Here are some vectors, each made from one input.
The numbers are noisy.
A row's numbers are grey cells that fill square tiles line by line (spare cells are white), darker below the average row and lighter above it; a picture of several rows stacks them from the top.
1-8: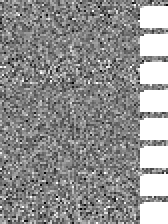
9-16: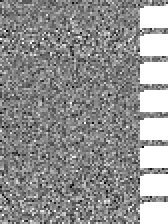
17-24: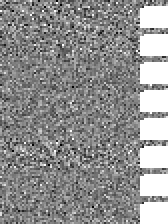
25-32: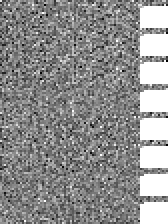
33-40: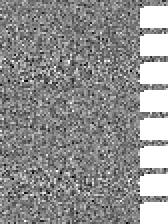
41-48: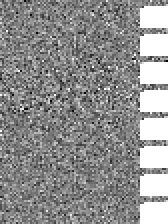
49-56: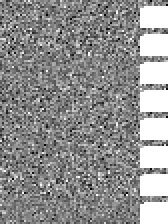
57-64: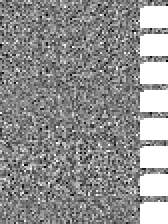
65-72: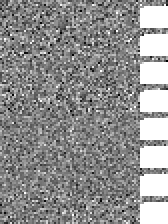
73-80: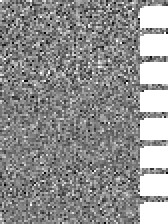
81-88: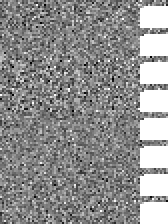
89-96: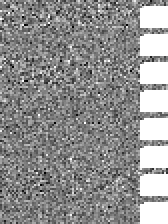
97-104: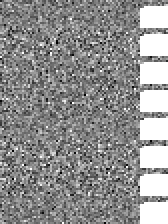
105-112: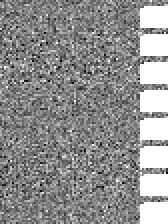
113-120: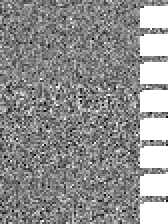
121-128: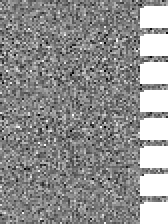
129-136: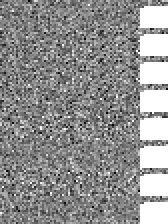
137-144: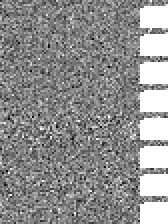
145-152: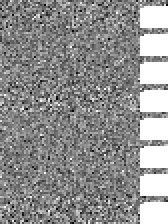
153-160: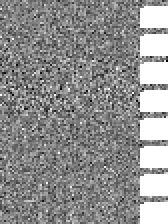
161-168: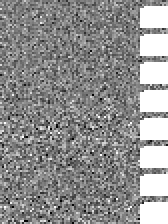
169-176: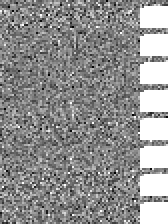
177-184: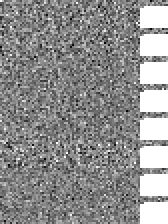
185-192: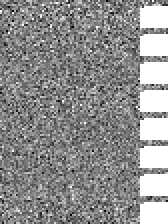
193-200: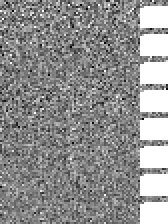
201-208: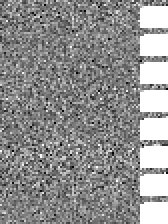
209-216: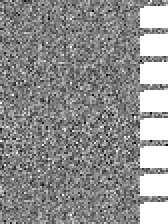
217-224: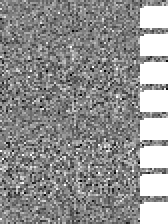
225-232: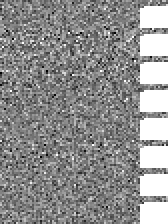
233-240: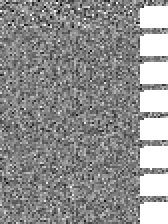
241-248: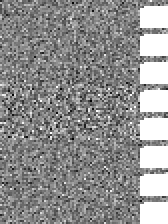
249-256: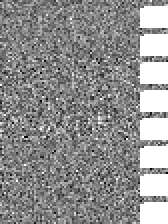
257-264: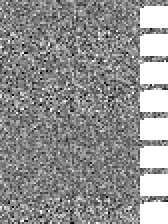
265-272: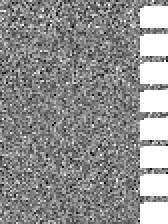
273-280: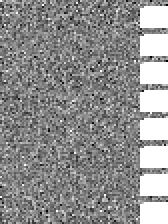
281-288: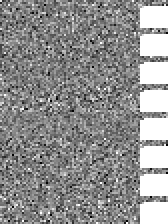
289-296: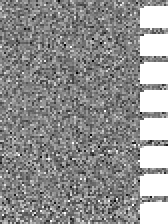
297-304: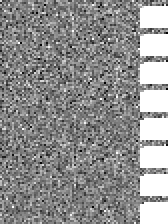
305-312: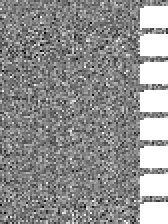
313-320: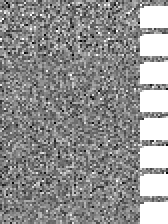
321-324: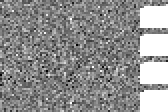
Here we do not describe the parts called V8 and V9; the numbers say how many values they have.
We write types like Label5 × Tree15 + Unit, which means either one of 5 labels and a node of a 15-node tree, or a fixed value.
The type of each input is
Bool × (Circle10 + (Tree13 + Unit) × V9) + V8 × V8.
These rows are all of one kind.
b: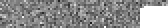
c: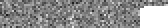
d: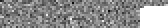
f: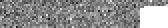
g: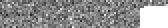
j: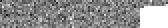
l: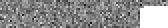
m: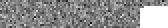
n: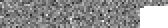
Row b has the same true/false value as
l and m.
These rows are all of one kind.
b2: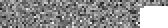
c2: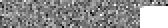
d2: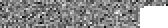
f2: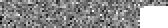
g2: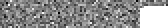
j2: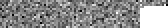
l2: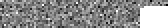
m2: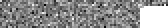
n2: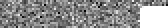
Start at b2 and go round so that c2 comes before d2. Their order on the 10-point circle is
b2, c2, m2, n2, f2, j2, d2, g2, l2.
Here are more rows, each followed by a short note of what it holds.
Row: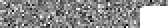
two values of V8
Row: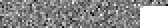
a point on a 10-point circle and a true/false value
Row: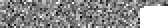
two values of V8
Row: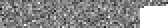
a node of a 13-node tree, a true/false value and a value of V9
